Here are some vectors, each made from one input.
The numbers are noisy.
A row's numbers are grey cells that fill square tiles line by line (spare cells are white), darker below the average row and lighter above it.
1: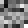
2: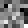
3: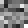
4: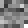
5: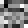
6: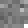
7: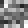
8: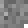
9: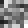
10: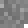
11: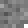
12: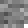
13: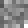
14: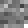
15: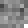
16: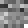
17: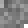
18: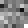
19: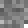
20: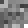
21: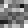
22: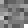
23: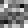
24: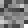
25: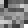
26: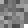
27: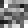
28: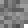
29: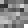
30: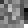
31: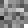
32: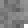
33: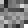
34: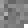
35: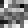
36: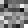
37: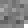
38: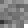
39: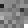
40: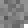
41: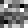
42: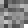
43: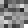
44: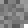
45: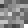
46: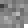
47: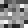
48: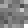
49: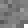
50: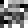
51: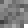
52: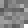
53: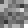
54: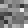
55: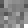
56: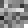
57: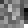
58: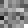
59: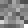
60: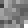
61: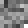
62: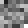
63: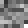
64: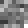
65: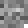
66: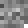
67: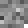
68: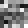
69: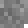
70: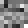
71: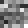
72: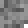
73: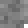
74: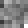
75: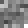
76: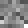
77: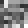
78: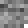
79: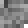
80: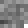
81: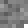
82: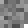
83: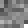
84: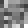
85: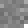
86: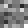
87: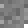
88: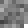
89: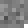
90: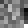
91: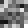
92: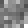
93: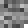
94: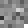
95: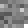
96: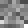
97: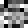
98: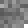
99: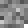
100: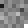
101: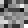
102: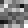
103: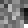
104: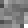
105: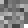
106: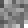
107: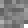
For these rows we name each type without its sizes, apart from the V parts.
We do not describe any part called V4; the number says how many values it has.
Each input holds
a list of items, each a true/false value and a value of V4.
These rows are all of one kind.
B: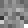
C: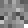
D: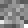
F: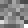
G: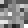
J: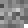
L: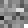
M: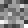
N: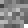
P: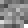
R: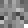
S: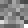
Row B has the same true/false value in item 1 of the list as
D, G and P.
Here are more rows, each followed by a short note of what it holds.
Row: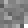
a list of two items
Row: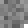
a list of three items
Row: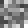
a list of two items
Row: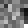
the empty list
